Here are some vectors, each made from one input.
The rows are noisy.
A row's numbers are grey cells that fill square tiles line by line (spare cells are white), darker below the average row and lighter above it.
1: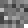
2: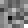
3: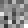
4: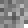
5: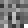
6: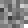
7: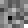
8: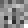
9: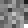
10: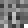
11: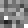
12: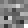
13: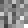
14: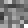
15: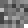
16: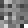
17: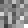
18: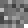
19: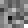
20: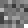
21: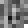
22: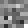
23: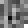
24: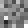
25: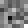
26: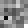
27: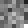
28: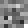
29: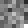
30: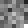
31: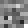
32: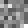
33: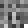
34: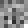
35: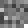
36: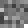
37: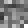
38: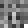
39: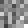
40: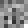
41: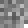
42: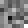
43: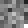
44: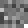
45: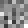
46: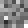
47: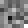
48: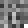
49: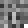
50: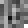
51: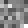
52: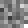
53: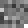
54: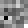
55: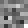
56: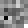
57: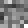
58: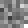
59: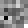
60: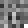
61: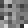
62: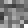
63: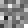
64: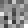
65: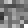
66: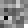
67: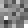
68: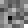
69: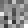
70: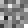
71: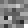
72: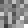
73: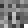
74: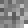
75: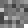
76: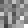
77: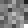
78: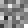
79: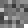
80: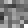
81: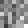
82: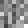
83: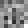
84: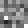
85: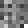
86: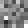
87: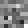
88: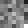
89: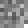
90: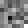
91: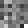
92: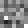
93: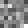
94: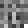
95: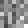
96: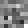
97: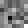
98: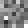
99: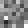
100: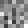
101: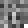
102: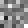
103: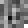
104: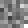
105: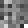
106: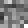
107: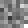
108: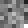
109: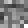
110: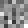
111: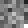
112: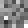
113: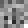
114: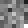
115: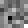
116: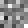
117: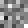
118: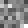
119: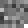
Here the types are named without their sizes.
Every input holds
a point on a line.
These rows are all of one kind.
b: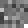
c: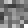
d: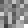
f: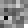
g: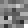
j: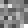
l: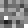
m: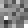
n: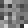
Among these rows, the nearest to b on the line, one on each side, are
c and l.
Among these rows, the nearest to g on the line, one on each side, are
d and f.
